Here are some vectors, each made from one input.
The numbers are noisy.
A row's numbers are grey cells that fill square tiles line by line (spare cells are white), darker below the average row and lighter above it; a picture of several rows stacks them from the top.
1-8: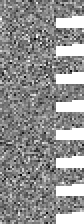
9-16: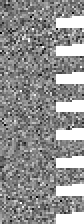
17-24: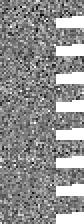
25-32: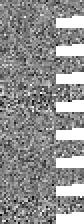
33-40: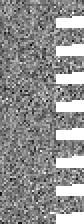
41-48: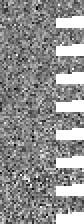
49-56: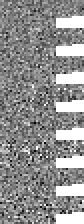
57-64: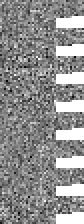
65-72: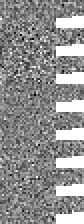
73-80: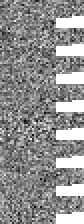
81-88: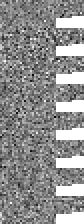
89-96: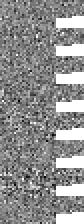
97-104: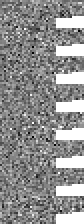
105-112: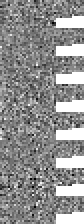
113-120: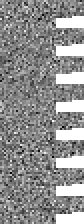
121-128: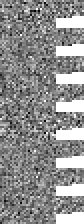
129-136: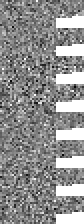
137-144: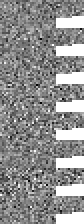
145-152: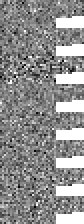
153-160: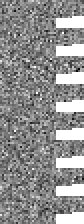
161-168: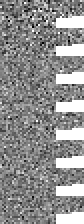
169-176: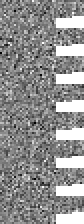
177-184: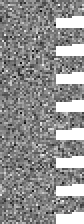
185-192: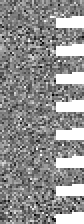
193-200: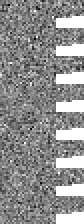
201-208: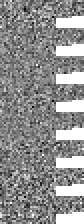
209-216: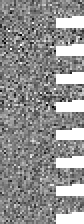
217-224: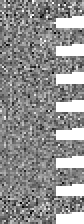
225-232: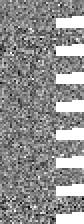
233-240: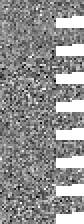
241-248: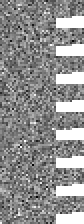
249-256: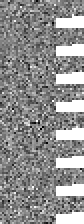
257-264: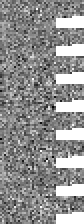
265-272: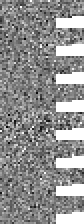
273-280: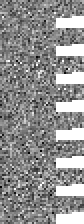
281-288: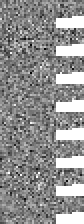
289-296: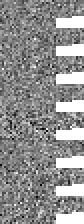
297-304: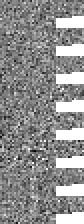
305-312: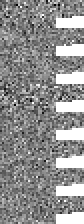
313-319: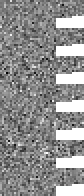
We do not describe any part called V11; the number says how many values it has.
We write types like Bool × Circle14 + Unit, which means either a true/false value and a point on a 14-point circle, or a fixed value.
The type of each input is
(Circle8 + V11) × (Label12 + Line9).
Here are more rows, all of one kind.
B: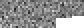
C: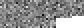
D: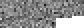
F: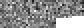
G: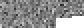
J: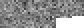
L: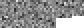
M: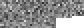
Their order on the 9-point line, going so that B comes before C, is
B, C, L, F, J, D, M, G.
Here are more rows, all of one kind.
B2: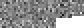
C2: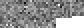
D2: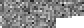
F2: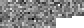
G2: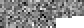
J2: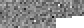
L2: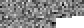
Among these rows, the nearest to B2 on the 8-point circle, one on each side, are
D2 and J2.
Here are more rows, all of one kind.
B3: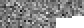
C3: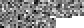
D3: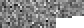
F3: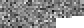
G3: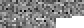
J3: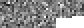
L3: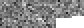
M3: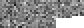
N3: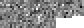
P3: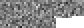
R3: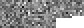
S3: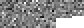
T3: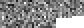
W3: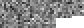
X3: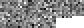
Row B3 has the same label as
G3, L3, N3 and W3.
